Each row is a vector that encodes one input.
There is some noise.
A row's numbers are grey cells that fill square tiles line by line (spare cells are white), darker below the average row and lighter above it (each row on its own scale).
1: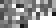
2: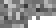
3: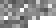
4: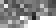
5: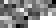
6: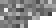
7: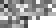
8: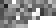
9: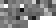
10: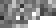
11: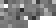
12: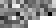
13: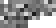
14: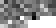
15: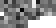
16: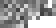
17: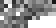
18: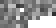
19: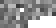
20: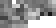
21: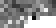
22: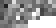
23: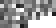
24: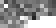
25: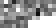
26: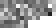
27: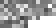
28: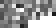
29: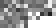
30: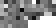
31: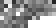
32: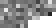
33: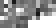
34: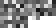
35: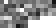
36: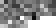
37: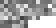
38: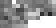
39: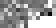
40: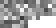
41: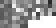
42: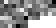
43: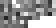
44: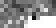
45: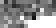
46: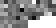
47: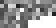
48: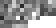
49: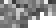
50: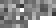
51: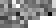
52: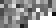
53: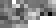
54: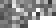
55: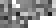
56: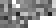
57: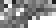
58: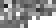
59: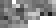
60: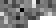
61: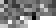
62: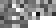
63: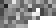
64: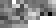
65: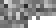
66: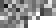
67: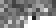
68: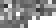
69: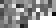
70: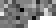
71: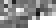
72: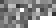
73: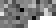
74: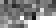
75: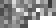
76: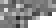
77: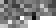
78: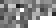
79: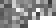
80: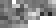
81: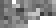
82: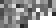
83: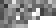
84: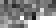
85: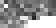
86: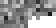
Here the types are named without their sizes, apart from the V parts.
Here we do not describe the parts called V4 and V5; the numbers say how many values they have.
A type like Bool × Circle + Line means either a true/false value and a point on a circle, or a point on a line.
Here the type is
Bool × V4 + Circle × V5.
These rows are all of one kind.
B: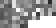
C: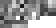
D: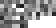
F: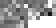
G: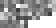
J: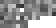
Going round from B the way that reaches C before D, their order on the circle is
B, G, F, C, J, D.
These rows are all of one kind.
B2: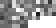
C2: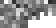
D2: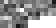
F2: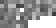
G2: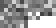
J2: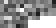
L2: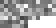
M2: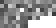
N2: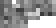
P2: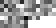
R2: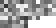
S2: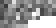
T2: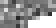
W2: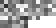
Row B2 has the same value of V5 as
F2, M2, N2 and S2.
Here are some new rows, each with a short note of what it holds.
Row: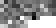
a true/false value and a value of V4
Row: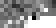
a true/false value and a value of V4
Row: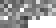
a point on a circle and a value of V5
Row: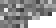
a point on a circle and a value of V5
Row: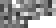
a point on a circle and a value of V5
